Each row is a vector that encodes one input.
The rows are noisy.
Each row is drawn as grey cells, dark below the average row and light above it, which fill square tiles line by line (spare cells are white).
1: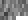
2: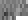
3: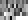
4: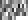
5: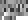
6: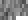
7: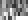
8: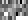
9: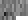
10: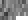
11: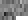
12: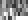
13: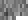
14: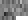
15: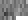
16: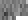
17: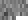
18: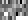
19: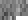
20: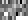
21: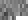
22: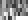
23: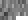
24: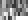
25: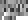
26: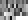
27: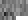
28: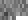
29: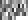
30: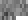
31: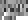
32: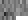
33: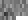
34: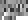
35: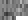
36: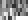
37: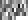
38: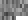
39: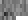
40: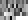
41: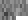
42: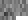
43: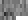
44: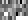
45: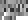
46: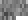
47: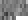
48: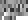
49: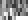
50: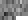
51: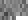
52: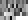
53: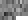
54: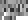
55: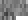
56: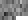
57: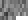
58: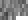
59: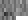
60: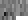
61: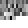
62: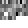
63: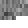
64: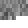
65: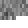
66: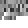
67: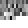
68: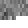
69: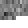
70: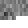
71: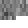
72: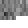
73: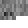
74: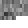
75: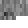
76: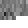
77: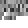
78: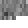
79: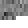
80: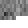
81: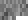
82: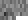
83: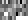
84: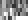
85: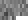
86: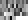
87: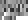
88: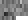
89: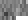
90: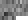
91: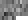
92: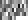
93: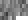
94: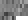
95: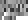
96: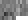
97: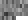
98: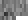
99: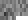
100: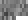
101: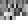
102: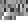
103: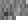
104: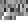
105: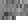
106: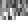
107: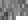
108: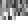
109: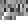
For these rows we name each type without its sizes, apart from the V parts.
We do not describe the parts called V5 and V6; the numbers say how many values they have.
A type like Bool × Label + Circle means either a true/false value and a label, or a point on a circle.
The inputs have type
Bool × Line × V6 + V5.
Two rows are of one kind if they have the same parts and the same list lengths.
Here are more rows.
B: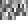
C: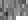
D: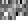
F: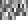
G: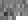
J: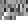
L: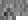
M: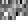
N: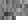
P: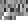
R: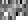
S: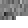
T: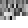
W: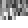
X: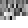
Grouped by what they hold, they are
B, D, F, J, M, P, R, T, W, X
C, G, L, N, S

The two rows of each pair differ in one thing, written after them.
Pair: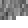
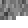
the true/false value
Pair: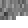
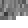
the value of V6
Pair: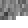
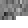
the place on the line
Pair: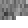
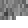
the place on the line
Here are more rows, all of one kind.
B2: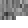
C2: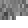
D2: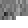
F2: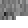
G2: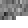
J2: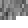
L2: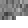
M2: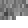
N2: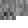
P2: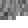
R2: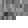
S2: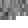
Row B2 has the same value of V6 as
J2 and R2.
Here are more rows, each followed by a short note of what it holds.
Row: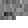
a point on a line, a true/false value and a value of V6
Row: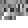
a value of V5
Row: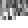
a value of V5
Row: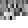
a value of V5
